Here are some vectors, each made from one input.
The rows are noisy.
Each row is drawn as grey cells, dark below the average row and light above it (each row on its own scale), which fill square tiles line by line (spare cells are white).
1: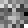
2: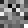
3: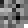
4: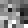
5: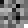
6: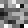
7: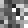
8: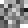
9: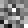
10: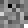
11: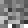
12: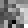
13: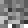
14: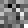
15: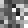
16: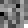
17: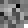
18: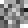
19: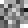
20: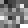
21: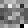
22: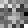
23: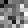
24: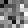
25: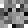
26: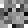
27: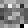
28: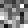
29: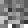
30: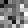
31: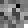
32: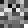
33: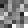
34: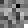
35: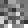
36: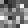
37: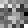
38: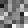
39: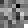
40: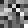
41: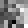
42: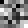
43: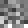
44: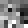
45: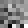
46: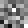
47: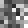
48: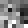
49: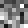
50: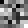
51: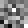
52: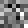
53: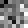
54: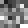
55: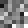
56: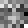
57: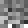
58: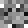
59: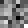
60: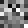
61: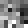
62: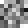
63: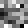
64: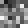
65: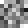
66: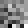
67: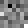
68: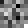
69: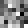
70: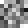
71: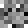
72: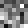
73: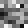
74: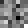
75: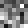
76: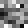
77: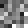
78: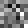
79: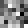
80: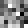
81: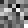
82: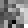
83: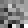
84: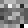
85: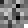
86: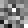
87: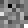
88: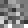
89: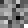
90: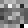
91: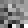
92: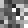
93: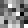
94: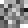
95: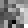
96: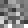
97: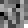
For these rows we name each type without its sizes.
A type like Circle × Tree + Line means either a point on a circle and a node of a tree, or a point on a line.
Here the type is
Bool × Bool × Bool × Bool + Tree + Unit.
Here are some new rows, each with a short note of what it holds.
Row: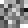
a fixed value
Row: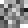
a fixed value
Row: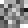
a fixed value
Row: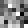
four true/false values
